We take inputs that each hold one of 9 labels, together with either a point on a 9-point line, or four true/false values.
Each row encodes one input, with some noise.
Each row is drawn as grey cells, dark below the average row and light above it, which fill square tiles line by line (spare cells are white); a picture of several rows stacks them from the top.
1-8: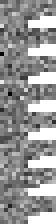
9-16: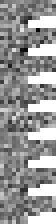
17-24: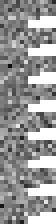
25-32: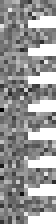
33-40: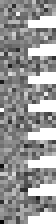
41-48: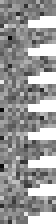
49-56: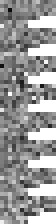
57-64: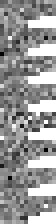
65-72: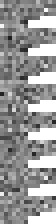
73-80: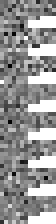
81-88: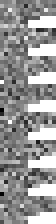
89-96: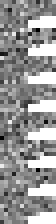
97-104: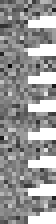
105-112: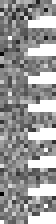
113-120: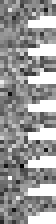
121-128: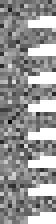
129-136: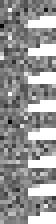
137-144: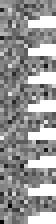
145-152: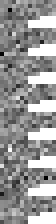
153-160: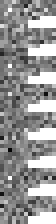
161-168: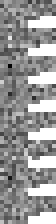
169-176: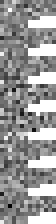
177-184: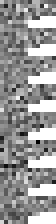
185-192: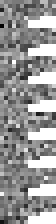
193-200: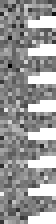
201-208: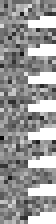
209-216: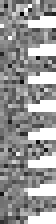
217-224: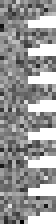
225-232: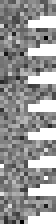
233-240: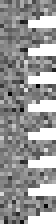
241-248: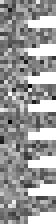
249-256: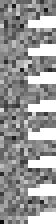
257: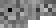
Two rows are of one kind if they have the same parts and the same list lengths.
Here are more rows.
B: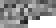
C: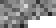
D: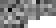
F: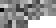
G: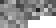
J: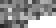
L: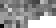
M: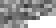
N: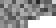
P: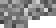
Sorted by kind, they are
B, C, D
F, G, J, L, M, N, P

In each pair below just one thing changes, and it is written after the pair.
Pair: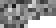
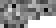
the place on the 9-point line
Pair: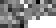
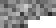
the label
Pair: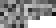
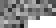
the place on the 9-point line
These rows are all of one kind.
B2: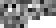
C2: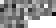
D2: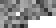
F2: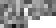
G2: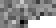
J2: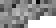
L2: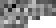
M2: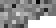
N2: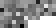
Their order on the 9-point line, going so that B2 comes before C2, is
L2, J2, M2, D2, B2, N2, G2, C2, F2.
